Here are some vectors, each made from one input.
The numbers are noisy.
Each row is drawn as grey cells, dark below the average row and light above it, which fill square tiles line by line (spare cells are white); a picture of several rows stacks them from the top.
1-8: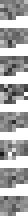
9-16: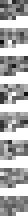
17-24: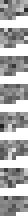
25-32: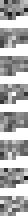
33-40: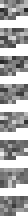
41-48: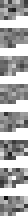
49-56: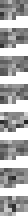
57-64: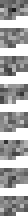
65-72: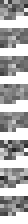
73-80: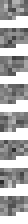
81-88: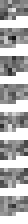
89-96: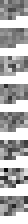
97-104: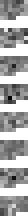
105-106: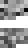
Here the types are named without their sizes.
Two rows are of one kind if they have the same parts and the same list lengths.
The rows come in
2 kinds.
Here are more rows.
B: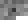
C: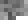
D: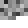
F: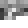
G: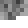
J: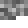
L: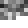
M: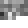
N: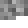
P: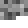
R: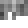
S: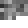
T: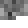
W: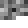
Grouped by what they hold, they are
B, C, D, G, J, N, P, T, W
F, L, M, R, S

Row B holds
a label and three true/false values.
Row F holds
a label.
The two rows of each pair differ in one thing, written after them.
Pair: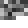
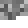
one of the three true/false values
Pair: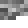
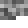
the label
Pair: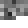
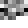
the label
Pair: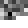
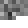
one of the three true/false values
